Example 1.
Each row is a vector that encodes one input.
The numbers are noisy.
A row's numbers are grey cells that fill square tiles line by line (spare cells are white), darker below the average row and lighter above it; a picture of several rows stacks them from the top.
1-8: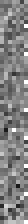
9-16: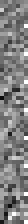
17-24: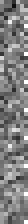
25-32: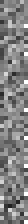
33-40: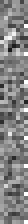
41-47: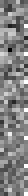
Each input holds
a point on a 4-point line and a true/false value.
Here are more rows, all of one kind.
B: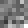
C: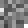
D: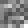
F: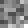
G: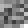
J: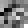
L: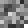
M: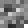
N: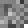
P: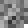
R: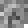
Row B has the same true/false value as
D, F, G and J.
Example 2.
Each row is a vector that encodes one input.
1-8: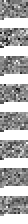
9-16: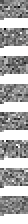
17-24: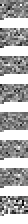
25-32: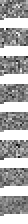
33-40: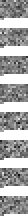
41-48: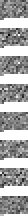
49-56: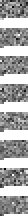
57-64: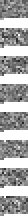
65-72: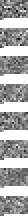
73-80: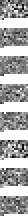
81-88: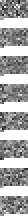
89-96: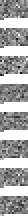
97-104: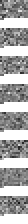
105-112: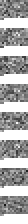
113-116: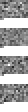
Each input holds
a list of up to two points on a 14-point line.
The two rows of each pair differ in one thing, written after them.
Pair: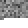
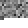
the place on the 14-point line in item 1 of the list
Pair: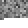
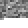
the place on the 14-point line in item 2 of the list
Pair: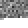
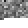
the place on the 14-point line in item 1 of the list
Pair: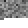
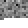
the place on the 14-point line in item 2 of the list
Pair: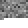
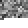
the place on the 14-point line in item 2 of the list
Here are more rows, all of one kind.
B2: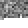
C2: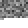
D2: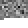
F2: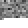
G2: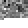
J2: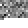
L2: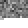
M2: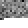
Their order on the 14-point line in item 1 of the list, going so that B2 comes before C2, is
D2, G2, F2, B2, J2, L2, C2, M2.
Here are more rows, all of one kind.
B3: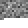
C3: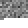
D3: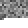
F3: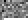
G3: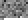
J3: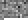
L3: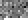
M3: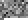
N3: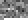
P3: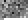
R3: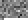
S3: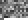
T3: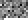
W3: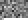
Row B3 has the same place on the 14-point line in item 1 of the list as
C3, F3, T3 and W3.
